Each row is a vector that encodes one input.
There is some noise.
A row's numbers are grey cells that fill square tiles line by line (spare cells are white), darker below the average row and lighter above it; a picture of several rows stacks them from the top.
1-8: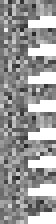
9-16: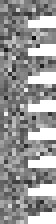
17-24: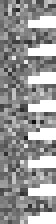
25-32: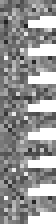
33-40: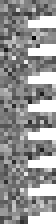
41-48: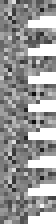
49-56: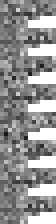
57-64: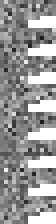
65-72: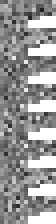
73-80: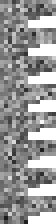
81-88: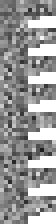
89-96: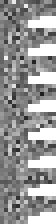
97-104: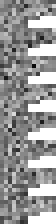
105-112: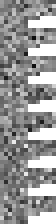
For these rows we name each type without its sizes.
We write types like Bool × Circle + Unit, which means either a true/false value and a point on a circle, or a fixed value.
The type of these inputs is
Bool × Bool × Bool + Line.
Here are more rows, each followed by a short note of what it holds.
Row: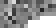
three true/false values
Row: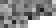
three true/false values
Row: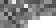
three true/false values
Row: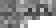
three true/false values
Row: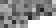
three true/false values
